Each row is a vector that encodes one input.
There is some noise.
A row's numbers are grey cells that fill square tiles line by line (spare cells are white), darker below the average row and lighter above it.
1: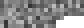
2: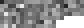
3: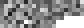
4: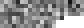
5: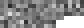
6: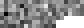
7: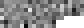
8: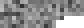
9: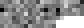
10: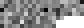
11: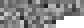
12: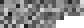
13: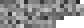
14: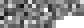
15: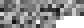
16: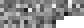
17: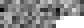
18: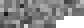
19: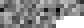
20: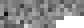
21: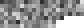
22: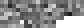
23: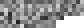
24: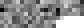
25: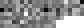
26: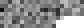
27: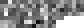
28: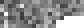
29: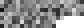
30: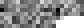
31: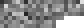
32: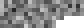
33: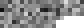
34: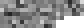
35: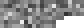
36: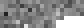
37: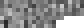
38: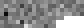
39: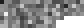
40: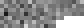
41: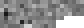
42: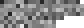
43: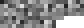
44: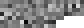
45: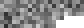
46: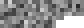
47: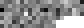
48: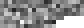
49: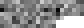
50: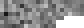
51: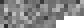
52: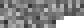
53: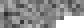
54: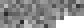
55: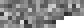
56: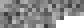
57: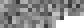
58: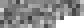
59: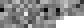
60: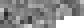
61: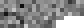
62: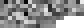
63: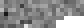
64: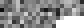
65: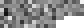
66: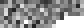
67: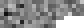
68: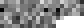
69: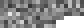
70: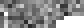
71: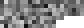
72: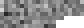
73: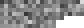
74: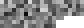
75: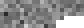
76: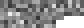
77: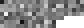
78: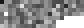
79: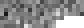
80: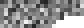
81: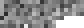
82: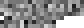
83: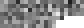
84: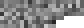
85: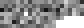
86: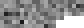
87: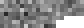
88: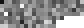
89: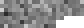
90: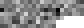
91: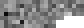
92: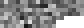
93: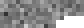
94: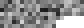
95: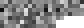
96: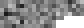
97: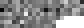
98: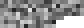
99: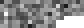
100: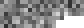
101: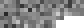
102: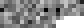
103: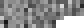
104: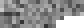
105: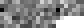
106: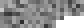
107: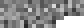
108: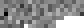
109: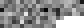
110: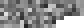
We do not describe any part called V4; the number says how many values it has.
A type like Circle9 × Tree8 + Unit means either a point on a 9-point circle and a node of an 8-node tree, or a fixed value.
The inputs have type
(Bool × Bool × Bool + Unit) × V4 + Line8.
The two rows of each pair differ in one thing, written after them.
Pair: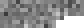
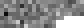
one of the three true/false values
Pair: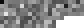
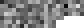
one of the three true/false values
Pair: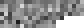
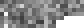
the value of V4
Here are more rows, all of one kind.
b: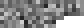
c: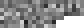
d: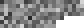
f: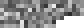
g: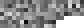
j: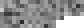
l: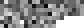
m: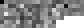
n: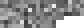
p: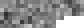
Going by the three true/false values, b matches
c, d, g and p.
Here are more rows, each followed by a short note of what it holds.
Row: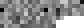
a point on an 8-point line
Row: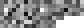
a value of V4
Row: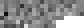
three true/false values and a value of V4
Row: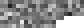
three true/false values and a value of V4
